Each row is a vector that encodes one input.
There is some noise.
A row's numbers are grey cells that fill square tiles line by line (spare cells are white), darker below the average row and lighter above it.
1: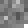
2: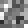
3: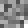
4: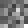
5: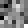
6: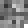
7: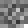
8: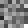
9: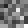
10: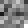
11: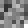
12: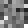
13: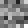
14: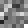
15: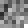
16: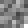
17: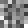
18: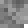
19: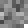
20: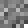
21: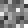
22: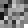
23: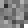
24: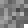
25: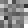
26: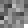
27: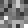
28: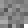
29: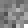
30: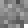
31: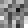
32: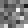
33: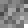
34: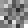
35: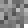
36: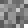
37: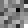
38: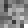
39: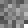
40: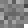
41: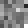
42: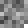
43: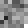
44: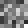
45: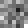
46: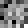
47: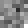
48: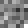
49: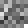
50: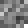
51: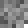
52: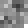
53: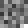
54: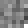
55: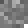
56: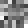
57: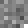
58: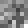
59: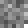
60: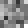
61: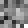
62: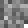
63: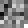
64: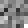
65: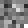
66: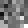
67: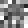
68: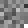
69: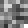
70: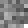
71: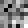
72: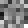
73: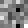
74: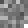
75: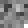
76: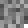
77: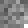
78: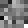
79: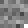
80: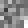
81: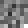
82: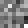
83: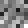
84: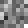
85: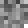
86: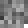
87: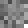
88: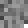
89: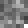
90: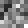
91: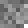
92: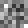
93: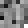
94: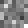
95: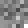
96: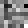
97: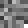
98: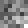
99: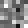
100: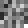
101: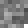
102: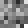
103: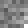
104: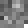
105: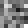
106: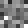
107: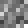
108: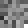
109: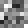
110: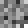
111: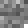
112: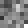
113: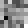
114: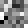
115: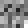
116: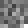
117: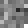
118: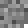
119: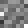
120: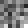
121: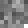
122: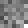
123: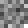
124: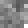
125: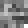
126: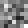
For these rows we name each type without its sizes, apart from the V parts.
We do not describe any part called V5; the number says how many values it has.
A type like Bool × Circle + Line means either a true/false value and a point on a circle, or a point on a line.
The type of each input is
List(Bool × V5).
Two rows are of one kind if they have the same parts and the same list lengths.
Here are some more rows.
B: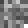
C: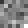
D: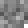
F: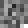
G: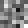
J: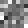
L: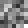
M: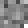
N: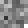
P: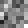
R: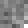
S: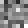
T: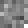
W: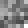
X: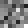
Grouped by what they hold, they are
B, D, J, N
C, M, S, T, W
F, X
G, L, P, R

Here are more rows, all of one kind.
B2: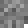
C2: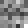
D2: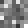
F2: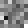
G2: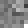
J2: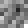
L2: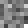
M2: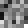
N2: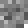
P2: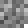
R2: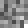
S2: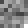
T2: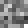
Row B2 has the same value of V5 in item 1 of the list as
F2 and N2.
